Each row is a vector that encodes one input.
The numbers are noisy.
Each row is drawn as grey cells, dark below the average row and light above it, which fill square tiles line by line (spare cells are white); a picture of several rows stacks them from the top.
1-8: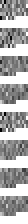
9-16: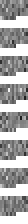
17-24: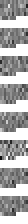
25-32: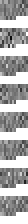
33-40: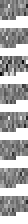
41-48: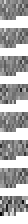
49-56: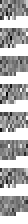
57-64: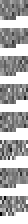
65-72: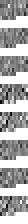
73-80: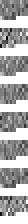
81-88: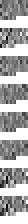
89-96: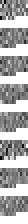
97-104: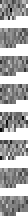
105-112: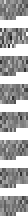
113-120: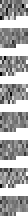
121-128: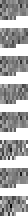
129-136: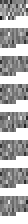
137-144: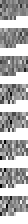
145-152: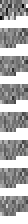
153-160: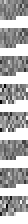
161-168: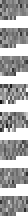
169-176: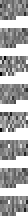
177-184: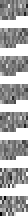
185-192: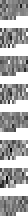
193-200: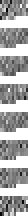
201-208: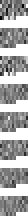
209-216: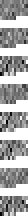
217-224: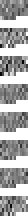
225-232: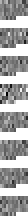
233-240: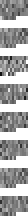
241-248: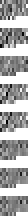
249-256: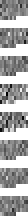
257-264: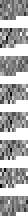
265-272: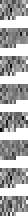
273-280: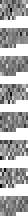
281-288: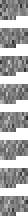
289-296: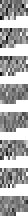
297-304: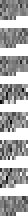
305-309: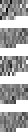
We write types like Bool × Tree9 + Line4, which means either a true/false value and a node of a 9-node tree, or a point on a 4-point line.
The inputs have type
Circle8 + Line17.
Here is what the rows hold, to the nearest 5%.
About 30% of them hold a point on an 8-point circle. The rest hold a point on a 17-point line.
